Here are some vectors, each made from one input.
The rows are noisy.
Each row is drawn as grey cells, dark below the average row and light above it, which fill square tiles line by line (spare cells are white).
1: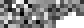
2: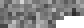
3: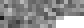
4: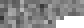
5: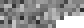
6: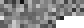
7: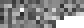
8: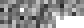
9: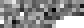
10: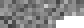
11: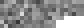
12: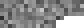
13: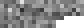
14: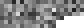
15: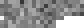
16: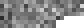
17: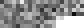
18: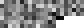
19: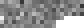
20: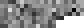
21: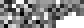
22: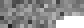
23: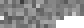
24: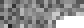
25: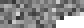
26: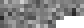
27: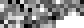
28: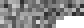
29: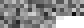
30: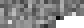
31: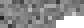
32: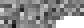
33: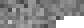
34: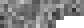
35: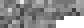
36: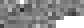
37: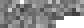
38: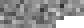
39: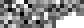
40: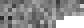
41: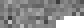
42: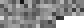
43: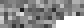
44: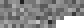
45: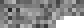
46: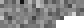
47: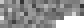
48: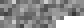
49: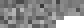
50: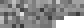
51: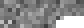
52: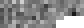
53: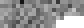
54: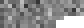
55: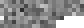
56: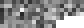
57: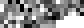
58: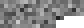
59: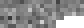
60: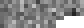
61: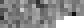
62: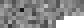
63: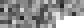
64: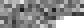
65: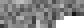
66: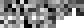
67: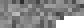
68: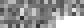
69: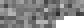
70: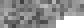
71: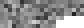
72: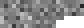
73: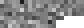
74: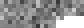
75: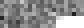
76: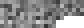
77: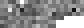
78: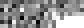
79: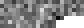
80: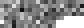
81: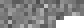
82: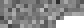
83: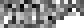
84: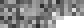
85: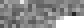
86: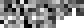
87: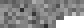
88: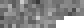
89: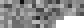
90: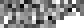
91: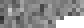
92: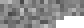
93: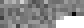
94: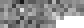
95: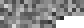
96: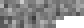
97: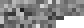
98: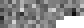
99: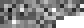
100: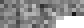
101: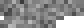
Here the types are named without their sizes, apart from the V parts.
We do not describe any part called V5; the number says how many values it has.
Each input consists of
either a label, or a point on each of three lines, three true/false values and a value of V5.
